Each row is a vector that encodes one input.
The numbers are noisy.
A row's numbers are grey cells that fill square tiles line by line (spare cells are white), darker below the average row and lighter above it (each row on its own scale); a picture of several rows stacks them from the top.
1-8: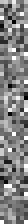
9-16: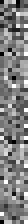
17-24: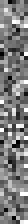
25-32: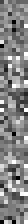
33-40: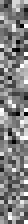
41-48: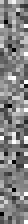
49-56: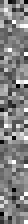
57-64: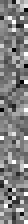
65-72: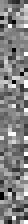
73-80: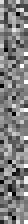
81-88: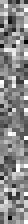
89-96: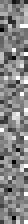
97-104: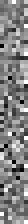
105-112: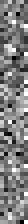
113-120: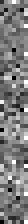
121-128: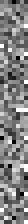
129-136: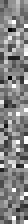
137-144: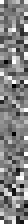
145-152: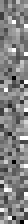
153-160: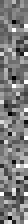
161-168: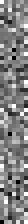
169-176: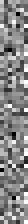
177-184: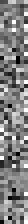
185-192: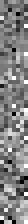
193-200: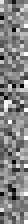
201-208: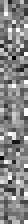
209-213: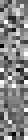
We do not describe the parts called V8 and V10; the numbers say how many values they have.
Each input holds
one of 9 labels, a true/false value, a value of V8 and a value of V10.
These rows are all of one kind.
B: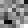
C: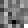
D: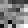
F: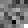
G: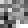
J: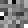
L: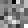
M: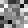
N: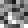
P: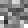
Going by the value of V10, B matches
D and M.
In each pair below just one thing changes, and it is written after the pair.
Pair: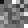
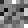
the value of V8
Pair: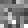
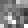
the true/false value
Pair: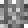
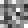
the true/false value
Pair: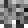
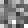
the value of V8
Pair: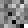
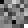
the label
